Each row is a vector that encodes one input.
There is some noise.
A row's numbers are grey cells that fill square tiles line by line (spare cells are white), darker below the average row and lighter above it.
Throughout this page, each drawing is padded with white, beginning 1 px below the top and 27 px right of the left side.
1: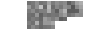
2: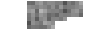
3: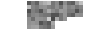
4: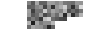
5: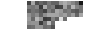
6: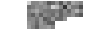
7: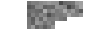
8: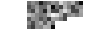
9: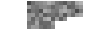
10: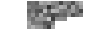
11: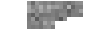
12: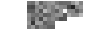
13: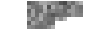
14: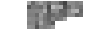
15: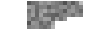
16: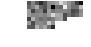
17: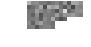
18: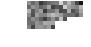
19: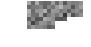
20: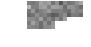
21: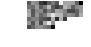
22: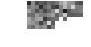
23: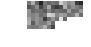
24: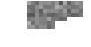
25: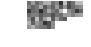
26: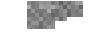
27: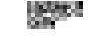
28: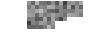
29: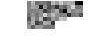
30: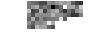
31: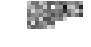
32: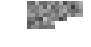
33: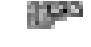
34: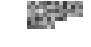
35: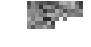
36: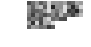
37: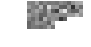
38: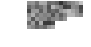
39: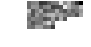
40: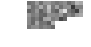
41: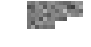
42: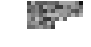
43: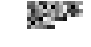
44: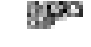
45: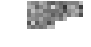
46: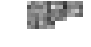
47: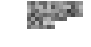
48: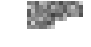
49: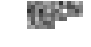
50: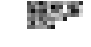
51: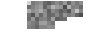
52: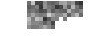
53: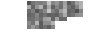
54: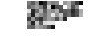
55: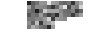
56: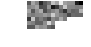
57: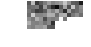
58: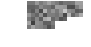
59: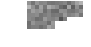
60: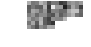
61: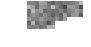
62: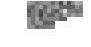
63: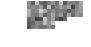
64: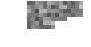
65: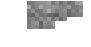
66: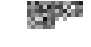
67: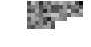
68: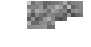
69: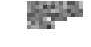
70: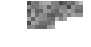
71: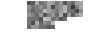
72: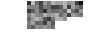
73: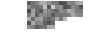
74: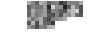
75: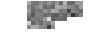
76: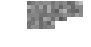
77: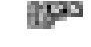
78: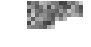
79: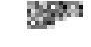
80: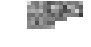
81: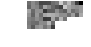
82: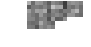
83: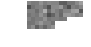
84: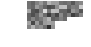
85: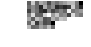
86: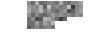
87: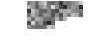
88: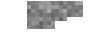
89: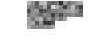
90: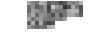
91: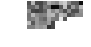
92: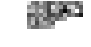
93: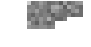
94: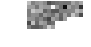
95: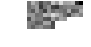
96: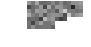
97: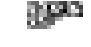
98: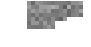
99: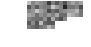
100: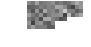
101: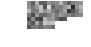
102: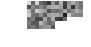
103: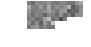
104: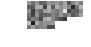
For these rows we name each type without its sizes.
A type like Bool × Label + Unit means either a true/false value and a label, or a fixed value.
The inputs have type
Bool × Bool × Bool × Bool + Circle.
